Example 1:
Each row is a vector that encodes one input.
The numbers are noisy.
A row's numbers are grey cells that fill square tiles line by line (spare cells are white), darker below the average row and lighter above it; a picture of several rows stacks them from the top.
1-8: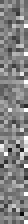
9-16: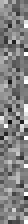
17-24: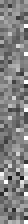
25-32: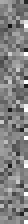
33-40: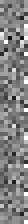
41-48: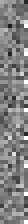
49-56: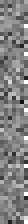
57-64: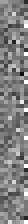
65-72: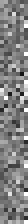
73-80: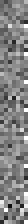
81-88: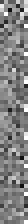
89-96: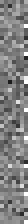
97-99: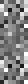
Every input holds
either a fixed value, or four true/false values.
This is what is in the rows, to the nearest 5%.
About 10% of them hold a fixed value. The rest hold four true/false values.
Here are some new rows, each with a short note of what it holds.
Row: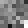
four true/false values
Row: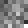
four true/false values
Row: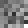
four true/false values
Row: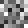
a fixed value
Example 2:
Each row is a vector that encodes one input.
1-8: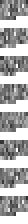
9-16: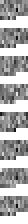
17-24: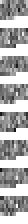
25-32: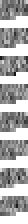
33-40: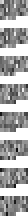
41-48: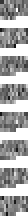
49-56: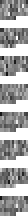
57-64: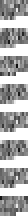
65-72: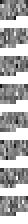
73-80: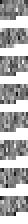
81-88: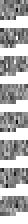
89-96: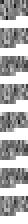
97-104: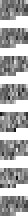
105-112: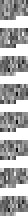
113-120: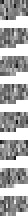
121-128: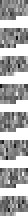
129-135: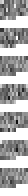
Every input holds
four true/false values.
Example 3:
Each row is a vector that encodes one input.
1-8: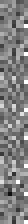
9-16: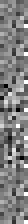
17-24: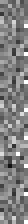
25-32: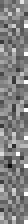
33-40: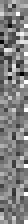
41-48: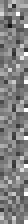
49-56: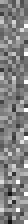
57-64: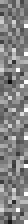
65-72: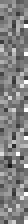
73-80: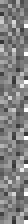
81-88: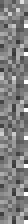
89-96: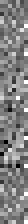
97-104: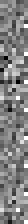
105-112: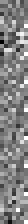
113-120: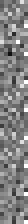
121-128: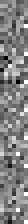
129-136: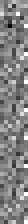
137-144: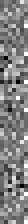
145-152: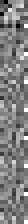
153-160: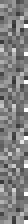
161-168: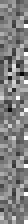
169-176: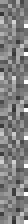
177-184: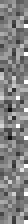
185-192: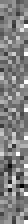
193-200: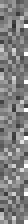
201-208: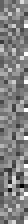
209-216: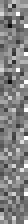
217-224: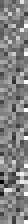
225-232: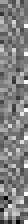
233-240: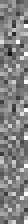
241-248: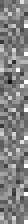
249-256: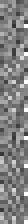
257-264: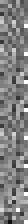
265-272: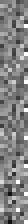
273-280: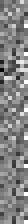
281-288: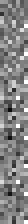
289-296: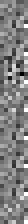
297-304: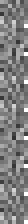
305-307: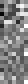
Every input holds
one of 7 labels.
